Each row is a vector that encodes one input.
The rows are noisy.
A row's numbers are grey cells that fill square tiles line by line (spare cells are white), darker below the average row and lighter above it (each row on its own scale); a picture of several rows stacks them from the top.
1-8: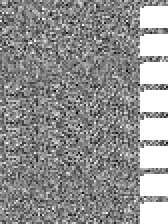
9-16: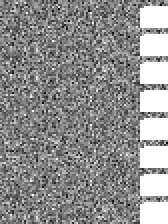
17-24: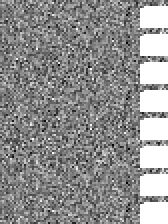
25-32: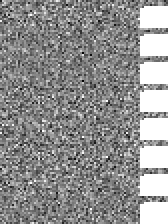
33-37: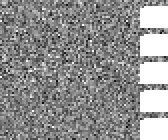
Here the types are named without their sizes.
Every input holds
either a point on a line, or three true/false values.
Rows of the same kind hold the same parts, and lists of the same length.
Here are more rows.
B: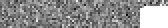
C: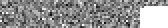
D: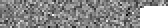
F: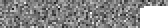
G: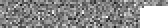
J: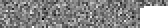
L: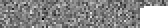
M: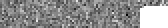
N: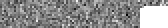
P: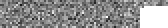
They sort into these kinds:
B, C, D, G, M, N, P
F, J, L

